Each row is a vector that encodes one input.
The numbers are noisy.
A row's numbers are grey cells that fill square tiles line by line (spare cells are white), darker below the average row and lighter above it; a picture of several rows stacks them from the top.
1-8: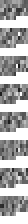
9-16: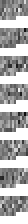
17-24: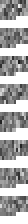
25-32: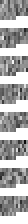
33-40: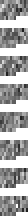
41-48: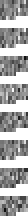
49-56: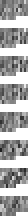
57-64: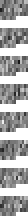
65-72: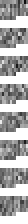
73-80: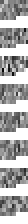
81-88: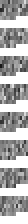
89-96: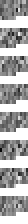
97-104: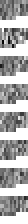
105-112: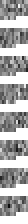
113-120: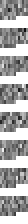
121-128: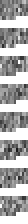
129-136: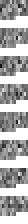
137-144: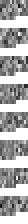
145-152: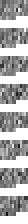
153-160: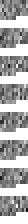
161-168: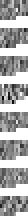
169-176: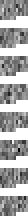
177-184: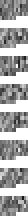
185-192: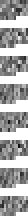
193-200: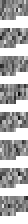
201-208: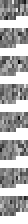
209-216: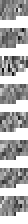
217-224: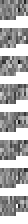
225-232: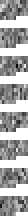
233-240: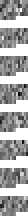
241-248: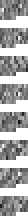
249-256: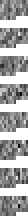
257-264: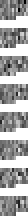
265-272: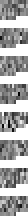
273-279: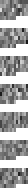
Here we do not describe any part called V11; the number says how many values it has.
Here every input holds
a list of up to two items, each a true/false value and a value of V11.
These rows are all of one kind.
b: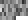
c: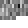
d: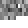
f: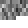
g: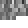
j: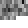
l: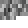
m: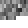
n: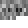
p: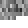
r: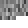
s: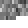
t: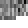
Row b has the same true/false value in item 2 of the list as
f, m, s and t.
